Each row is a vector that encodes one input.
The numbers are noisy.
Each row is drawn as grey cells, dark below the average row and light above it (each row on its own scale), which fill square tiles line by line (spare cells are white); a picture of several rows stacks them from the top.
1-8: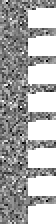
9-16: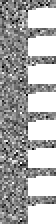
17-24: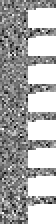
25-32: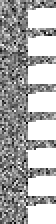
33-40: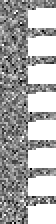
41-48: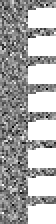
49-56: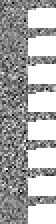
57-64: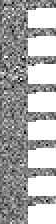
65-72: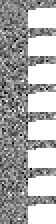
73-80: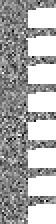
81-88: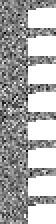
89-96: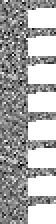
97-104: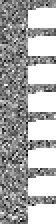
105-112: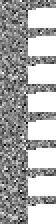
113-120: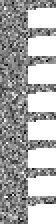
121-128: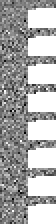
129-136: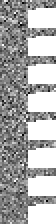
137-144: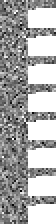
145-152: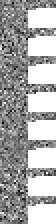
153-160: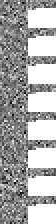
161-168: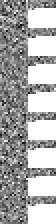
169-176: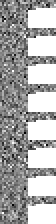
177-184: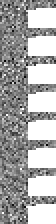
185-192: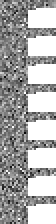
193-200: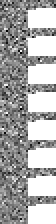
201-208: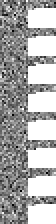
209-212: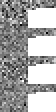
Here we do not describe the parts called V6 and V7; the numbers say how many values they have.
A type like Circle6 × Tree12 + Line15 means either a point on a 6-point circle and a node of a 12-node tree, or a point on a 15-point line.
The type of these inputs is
Bool × Line8 × V7 + Line4 × V6.
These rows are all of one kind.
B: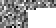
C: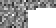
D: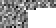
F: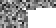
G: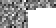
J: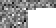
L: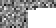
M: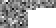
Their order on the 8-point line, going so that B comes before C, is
B, D, L, C, G, J, F, M.
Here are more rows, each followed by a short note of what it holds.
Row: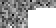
a point on a 4-point line and a value of V6
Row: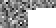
a point on an 8-point line, a true/false value and a value of V7
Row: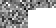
a point on a 4-point line and a value of V6
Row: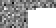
a point on an 8-point line, a true/false value and a value of V7
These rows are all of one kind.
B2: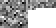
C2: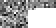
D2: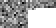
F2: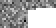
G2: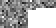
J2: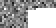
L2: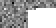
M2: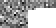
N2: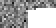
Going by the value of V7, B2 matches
F2, L2 and N2.
